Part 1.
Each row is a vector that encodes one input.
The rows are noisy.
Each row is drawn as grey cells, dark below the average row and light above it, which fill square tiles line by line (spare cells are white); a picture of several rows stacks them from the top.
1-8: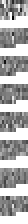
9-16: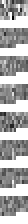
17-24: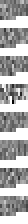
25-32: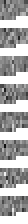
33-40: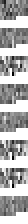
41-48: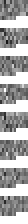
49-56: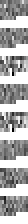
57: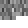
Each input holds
either a fixed value, or one of 7 labels and a node of a 7-node tree.
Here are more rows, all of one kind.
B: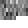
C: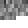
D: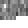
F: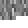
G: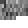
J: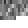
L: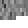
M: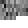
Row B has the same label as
G and M.
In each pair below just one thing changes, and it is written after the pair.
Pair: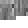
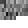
the label
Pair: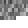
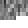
the node of the tree
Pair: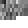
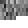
the node of the tree
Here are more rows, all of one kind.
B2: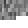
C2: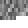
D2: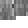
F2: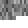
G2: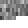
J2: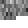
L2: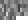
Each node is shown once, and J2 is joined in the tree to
D2.
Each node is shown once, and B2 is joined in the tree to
C2, D2 and F2.
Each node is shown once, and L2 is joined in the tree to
C2.
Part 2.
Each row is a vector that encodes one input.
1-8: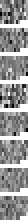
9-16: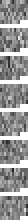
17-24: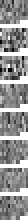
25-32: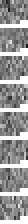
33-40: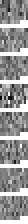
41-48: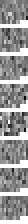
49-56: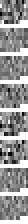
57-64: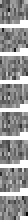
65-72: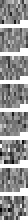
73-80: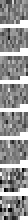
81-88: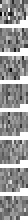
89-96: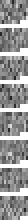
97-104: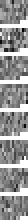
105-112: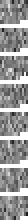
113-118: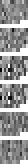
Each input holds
a node of an 8-node tree, together with either a fixed value, or five true/false values.
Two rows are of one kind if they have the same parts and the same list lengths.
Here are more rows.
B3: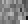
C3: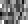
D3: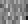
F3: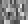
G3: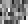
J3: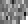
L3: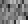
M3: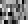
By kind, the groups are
B3, D3, F3, J3, L3
C3, G3, M3

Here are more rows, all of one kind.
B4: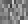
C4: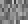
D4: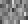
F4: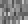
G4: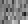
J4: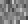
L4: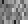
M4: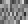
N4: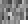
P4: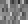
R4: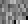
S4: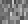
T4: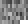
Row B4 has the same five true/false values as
M4, P4, S4 and T4.
